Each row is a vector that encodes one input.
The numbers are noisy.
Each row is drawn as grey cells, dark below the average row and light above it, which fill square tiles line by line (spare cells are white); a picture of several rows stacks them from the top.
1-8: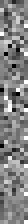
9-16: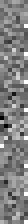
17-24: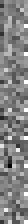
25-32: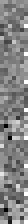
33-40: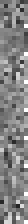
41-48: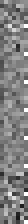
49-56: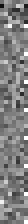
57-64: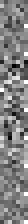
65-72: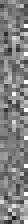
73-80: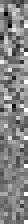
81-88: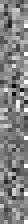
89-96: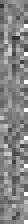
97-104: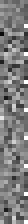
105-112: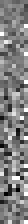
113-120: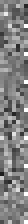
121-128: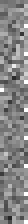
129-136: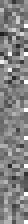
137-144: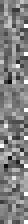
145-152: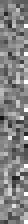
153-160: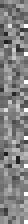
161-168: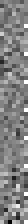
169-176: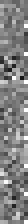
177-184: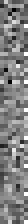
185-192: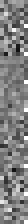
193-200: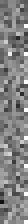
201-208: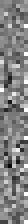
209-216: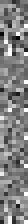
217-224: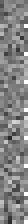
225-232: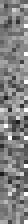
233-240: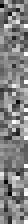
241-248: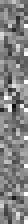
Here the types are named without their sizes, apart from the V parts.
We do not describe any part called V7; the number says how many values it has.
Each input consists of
a true/false value, together with either a point on a line, or a value of V7.
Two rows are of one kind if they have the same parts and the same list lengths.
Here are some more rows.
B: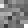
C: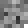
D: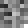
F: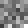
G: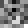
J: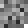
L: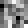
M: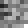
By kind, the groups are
B, C, G, J, L
D, F, M

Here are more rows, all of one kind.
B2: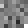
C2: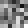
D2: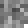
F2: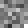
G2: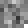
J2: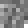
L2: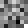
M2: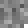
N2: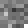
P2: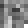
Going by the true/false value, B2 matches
J2, L2 and N2.
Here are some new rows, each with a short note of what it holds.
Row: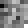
a true/false value and a value of V7
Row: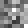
a true/false value and a value of V7
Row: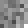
a true/false value and a value of V7
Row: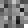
a point on a line and a true/false value
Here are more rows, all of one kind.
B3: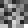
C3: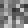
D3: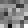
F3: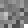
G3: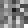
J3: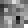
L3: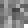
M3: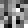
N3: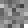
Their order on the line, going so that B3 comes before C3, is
M3, F3, D3, G3, B3, C3, L3, J3, N3.
